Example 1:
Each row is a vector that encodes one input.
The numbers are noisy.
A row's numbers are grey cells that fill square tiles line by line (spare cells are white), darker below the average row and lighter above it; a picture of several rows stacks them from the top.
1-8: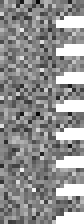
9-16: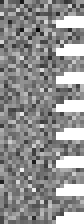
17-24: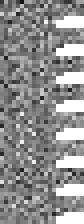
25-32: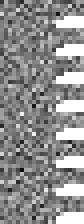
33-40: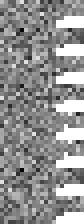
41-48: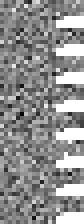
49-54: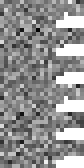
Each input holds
either a point on a 5-point line, or a point on an 8-point line.
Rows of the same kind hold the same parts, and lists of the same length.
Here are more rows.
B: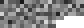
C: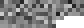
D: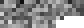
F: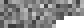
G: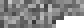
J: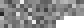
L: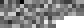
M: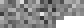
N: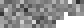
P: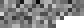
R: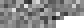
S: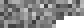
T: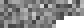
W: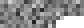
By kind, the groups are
B, C, D, L, P
F, G, J, M, N, R, S, T, W

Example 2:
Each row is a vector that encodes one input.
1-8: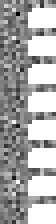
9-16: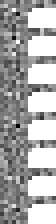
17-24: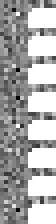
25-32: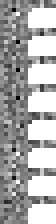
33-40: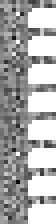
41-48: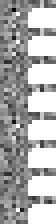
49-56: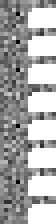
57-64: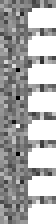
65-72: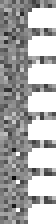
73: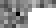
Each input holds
a point on an 8-point line and a true/false value.
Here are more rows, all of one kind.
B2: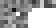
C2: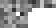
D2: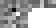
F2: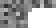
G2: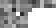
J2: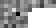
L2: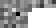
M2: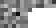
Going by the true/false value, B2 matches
D2 and F2.
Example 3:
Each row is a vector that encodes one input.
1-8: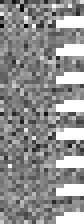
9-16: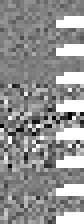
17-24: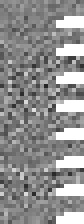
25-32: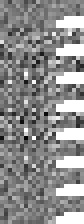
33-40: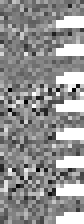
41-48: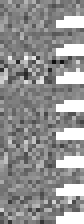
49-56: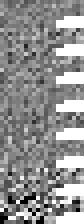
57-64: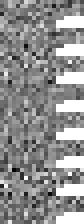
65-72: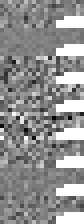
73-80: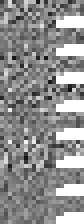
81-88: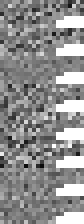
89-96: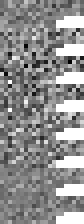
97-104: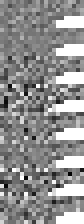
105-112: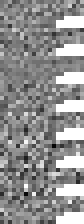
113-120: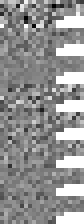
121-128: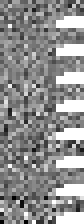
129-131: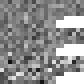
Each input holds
either a point on an 11-point circle and a true/false value, or a fixed value.
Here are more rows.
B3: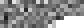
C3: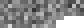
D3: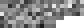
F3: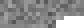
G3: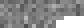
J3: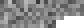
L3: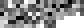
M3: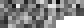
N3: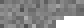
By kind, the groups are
B3, C3, D3, F3, G3, J3, L3, N3
M3

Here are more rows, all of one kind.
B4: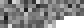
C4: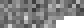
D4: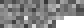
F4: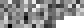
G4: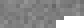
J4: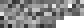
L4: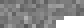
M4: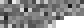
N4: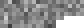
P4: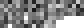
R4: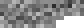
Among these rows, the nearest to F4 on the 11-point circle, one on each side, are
M4 and N4.
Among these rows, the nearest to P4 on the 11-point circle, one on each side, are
C4 and M4.
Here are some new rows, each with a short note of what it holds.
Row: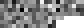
a fixed value
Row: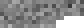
a point on an 11-point circle and a true/false value
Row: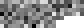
a fixed value
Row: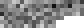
a point on an 11-point circle and a true/false value
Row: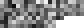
a fixed value
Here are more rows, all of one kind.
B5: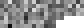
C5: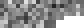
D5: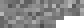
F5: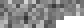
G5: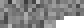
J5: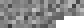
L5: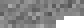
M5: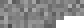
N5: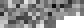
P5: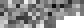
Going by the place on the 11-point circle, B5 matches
C5, F5, J5 and N5.
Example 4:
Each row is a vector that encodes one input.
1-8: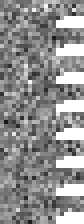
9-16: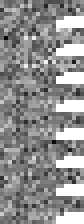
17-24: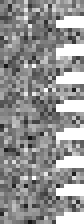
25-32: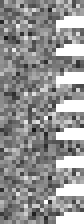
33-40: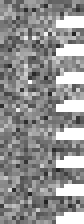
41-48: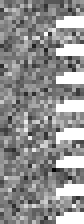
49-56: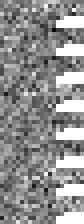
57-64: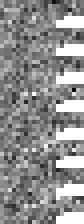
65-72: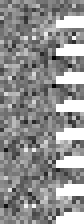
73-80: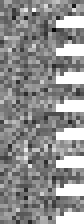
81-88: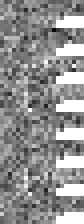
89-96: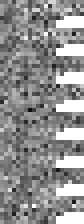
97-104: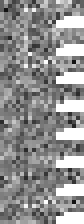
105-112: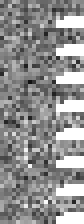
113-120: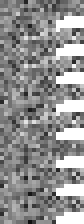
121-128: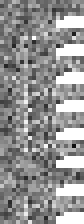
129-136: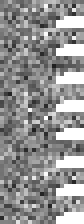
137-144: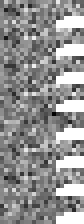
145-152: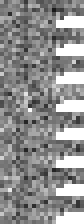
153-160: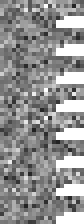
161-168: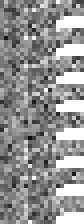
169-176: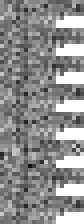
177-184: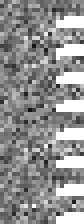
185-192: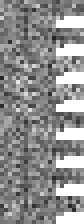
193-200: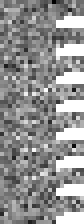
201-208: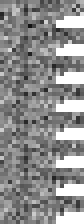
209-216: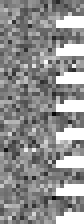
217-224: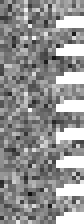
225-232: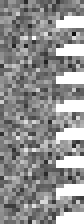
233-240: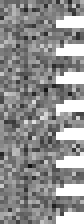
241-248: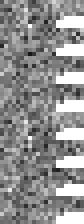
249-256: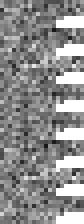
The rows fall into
2 kinds.
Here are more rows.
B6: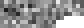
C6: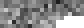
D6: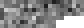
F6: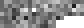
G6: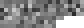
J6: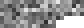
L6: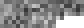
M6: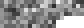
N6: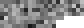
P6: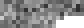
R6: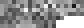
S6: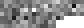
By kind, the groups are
B6, F6, J6, M6, R6, S6
C6, D6, G6, L6, N6, P6

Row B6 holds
a point on an 11-point circle.
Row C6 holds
a point on a 16-point line.
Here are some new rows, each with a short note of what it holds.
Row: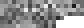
a point on an 11-point circle
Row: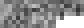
a point on a 16-point line
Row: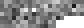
a point on an 11-point circle
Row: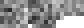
a point on an 11-point circle
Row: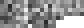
a point on an 11-point circle
